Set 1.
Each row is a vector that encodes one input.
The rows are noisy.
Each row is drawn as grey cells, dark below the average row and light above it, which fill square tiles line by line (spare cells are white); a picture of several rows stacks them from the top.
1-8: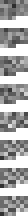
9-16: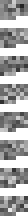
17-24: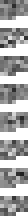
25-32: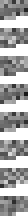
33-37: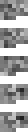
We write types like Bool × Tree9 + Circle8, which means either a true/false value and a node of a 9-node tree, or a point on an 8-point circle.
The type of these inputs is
Label7.
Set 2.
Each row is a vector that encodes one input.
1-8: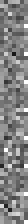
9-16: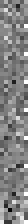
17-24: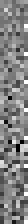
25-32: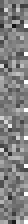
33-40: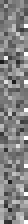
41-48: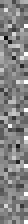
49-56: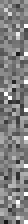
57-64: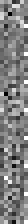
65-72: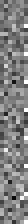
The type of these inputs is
Line6.
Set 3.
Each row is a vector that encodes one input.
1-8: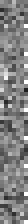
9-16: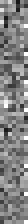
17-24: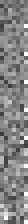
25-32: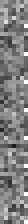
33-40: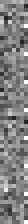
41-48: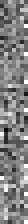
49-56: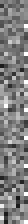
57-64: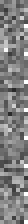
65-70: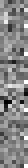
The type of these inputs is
Tree8.
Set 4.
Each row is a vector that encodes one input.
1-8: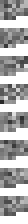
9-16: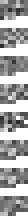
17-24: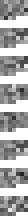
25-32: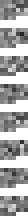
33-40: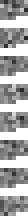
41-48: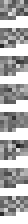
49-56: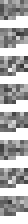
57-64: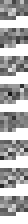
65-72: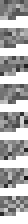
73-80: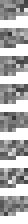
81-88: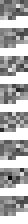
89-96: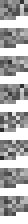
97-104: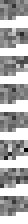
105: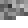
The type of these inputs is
Label10.
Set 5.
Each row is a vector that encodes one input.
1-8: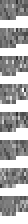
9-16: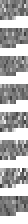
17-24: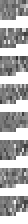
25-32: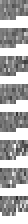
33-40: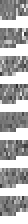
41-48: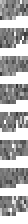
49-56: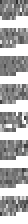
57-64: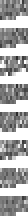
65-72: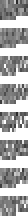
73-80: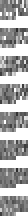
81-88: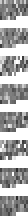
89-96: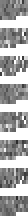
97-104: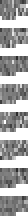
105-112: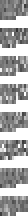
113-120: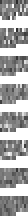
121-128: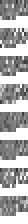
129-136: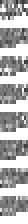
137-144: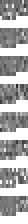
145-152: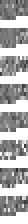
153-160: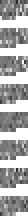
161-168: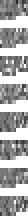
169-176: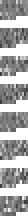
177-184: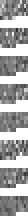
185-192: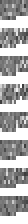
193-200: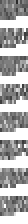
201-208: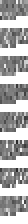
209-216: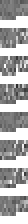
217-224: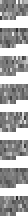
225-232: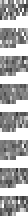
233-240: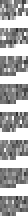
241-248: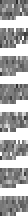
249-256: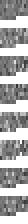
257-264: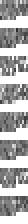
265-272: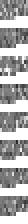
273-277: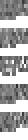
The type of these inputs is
Line17.
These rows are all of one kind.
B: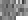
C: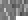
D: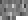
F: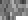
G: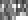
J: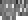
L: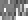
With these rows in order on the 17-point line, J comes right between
D and F.
